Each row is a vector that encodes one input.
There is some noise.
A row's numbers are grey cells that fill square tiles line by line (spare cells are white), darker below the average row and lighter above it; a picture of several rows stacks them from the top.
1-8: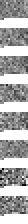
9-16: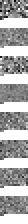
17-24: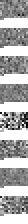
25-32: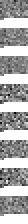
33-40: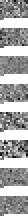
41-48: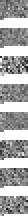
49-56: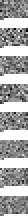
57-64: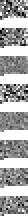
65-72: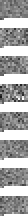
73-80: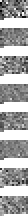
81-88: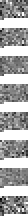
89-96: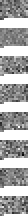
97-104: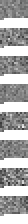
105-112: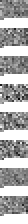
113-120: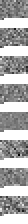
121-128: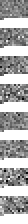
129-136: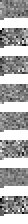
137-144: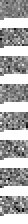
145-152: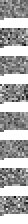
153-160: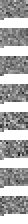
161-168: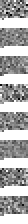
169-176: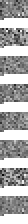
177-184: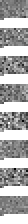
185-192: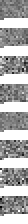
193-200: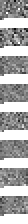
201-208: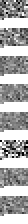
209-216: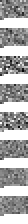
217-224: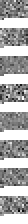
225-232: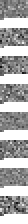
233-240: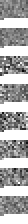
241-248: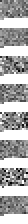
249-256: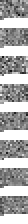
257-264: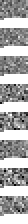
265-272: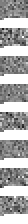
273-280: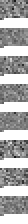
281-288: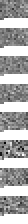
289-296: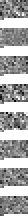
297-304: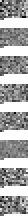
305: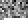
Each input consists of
a point on a 6-point circle, together with either a point on a 10-point circle, or four true/false values.
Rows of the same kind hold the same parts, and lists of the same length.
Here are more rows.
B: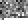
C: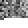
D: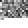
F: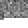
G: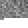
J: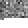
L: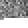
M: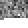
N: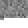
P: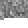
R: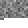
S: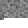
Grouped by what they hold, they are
B, J, L, N, P
C, D, F, G, M, R, S

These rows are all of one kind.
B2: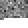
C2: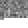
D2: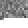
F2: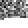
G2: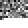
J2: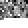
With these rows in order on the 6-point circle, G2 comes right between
B2 and C2.
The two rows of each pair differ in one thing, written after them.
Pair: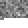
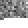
the place on the 6-point circle
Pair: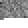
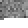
the place on the 10-point circle
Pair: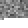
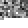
the place on the 10-point circle
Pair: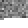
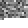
the place on the 10-point circle
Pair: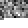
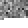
the place on the 6-point circle
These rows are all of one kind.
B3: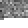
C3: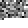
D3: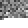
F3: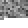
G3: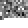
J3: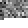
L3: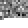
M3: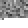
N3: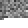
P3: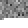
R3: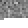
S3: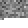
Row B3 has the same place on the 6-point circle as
D3, N3, P3 and R3.
